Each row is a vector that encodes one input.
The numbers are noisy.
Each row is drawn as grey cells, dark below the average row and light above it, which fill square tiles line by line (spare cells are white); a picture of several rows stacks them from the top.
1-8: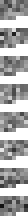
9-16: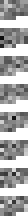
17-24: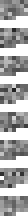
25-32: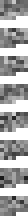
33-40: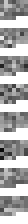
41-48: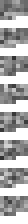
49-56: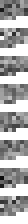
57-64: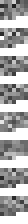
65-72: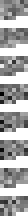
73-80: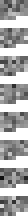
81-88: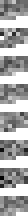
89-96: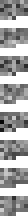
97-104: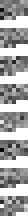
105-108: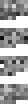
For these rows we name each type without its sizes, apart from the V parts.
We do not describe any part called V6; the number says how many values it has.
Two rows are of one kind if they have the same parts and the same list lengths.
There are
2 kinds of row.
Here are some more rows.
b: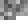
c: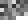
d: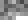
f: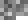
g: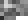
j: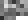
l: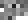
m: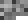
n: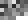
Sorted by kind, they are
b, f, g, j, l, m
c, d, n

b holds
a point on a line and three true/false values.
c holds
a point on a line and a value of V6.
